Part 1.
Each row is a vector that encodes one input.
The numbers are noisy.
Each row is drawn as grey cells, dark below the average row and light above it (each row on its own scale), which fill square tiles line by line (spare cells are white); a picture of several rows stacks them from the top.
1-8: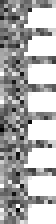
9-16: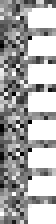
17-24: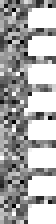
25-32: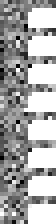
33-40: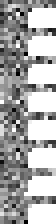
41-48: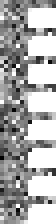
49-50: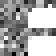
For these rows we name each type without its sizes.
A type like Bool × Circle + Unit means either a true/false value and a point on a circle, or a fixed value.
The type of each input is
Line.
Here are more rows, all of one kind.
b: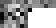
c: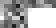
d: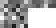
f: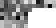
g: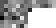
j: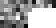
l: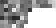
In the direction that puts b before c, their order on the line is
l, g, f, b, d, j, c.
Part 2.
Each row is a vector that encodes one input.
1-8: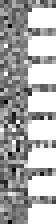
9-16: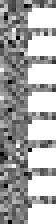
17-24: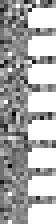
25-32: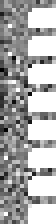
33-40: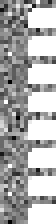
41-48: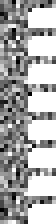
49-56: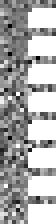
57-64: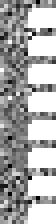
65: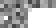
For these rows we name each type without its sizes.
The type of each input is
Bool × Bool × Bool.
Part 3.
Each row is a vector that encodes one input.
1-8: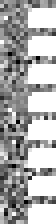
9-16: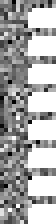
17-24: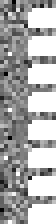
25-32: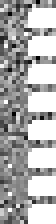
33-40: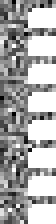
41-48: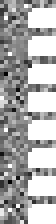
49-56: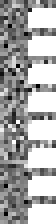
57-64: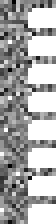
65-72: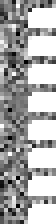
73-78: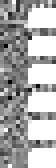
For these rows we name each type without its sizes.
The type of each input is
Bool × Bool × Bool.
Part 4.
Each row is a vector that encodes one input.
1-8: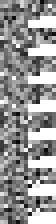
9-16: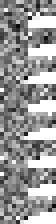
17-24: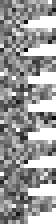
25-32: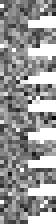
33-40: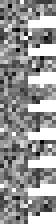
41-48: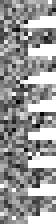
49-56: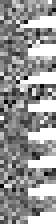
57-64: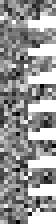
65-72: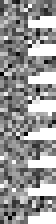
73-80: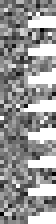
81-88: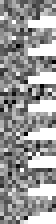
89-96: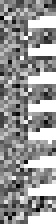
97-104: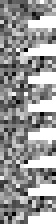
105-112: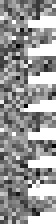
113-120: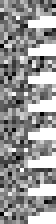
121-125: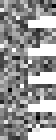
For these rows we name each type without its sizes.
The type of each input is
Label.
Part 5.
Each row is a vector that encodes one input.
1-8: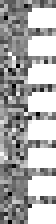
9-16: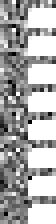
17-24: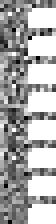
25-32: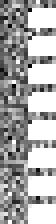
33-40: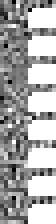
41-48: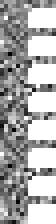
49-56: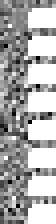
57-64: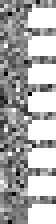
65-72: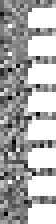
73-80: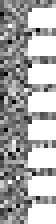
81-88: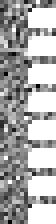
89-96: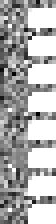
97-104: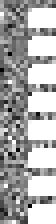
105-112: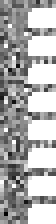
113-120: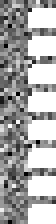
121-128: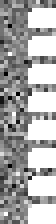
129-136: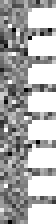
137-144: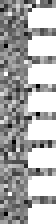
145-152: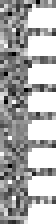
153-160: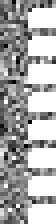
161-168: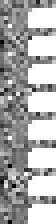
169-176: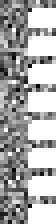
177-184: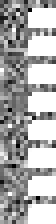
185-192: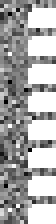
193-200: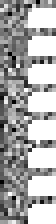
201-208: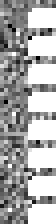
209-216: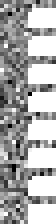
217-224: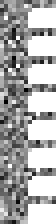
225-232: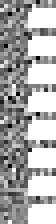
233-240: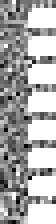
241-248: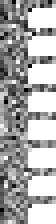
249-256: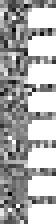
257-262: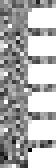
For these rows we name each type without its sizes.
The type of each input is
Bool × Bool × Bool.
